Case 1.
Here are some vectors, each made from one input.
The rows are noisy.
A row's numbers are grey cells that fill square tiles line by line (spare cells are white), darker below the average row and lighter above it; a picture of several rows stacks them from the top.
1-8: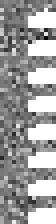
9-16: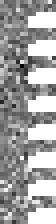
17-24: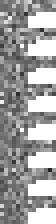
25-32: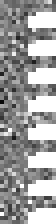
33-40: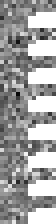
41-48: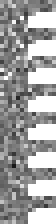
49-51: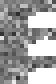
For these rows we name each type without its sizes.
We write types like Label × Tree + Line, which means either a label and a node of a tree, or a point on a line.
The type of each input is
Tree.
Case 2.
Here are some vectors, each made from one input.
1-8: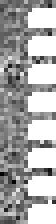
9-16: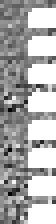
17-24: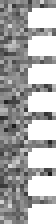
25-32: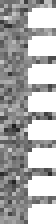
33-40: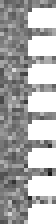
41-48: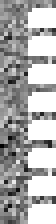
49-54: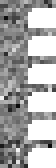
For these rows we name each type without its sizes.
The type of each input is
Line.
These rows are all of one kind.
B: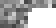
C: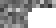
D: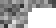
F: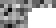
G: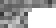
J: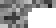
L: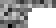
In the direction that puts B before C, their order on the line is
L, F, B, D, G, C, J.
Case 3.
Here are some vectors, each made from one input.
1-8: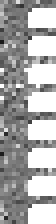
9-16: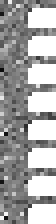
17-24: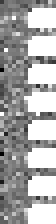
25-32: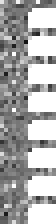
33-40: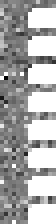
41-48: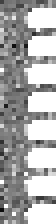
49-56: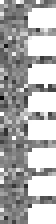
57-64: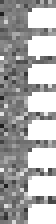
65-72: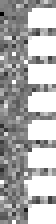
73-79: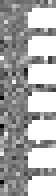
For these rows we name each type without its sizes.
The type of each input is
Line.
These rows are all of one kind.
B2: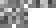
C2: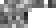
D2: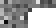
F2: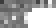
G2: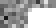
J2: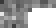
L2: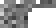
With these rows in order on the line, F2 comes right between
G2 and J2.
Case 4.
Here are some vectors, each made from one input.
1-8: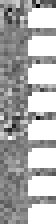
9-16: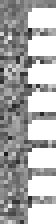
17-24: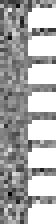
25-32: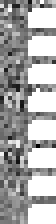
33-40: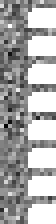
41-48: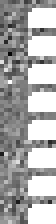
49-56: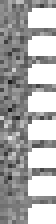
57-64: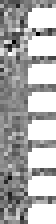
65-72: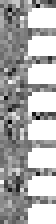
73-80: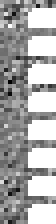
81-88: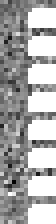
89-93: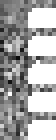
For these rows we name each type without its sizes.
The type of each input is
Line.
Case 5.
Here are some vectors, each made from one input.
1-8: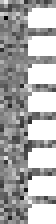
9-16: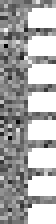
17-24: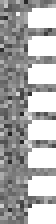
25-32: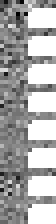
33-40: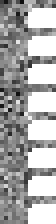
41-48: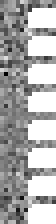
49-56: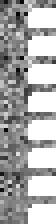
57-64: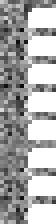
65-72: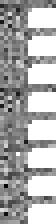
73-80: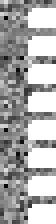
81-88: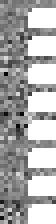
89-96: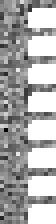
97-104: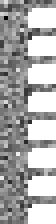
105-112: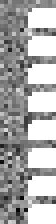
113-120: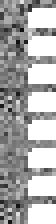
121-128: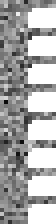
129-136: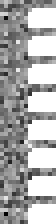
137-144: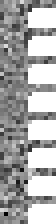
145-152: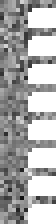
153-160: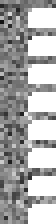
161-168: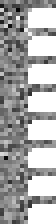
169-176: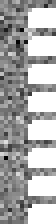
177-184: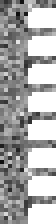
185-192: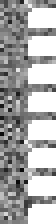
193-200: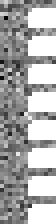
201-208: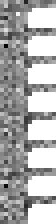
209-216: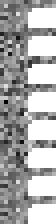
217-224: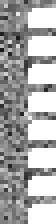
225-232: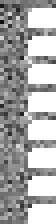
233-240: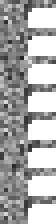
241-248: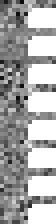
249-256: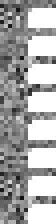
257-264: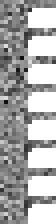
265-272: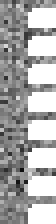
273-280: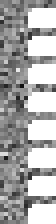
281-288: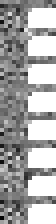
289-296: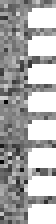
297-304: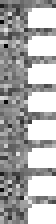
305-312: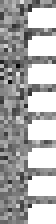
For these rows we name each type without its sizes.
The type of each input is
Tree.
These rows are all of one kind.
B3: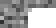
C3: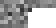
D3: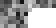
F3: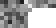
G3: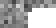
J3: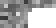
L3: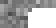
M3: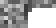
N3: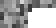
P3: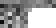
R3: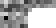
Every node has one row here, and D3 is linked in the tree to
F3.
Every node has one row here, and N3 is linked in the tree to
C3.
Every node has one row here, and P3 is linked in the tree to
B3.
